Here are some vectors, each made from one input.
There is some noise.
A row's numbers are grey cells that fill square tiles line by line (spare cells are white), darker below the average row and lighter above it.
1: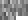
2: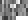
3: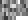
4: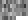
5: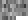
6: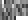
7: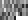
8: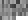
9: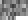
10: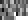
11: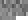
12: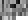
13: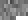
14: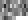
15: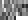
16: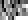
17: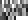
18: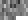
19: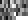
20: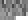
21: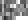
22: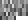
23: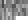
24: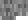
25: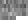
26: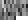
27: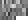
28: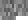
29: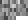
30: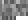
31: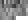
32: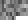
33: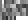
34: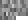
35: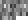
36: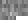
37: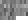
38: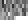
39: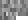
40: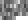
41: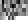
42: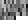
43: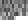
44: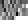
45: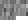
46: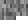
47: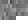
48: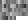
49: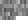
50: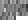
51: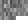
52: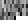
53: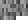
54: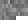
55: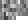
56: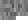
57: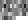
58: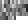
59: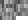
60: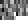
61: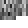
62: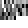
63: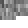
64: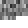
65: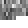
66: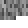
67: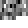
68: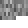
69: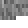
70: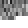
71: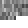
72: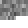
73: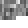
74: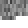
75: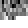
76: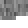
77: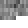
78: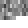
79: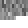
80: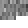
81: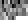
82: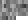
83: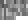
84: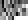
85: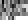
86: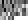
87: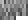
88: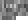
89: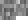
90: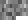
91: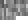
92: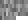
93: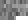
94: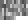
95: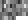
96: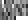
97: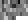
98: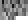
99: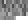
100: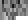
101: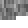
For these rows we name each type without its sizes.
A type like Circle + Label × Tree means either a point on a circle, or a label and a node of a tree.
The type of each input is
List(Line).
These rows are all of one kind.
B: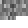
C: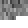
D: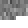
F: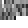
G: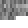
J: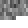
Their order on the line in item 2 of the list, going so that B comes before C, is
D, J, G, B, F, C.
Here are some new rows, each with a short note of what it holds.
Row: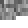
a list of one item
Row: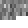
a list of two items
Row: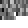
the empty list
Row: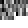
the empty list
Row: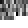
the empty list
